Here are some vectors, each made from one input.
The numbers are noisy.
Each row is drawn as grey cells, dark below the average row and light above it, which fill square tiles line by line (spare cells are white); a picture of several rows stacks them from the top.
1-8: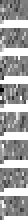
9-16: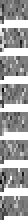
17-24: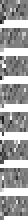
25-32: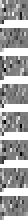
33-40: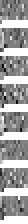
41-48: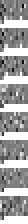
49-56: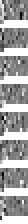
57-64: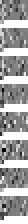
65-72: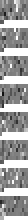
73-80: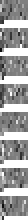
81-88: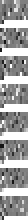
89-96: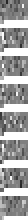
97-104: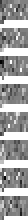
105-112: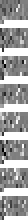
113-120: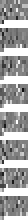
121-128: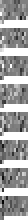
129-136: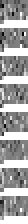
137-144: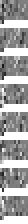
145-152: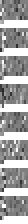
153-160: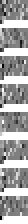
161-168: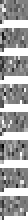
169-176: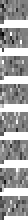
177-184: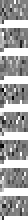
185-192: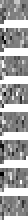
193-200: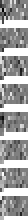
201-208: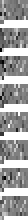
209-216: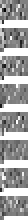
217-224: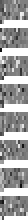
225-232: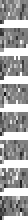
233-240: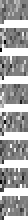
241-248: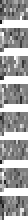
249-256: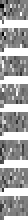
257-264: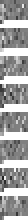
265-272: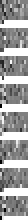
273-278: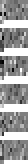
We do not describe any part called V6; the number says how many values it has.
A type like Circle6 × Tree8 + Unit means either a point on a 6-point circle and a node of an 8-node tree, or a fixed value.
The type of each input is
Label7 × Line7 × (Line7 + V6).
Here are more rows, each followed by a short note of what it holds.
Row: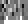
one of 7 labels, a point on a 7-point line and a value of V6
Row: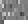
one of 7 labels and a point on each of two 7-point lines
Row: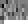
one of 7 labels, a point on a 7-point line and a value of V6
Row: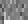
one of 7 labels, a point on a 7-point line and a value of V6
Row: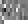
one of 7 labels, a point on a 7-point line and a value of V6
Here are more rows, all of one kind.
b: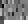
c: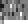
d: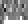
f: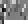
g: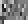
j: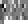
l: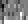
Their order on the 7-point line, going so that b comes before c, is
b, c, l, d, j, f, g.
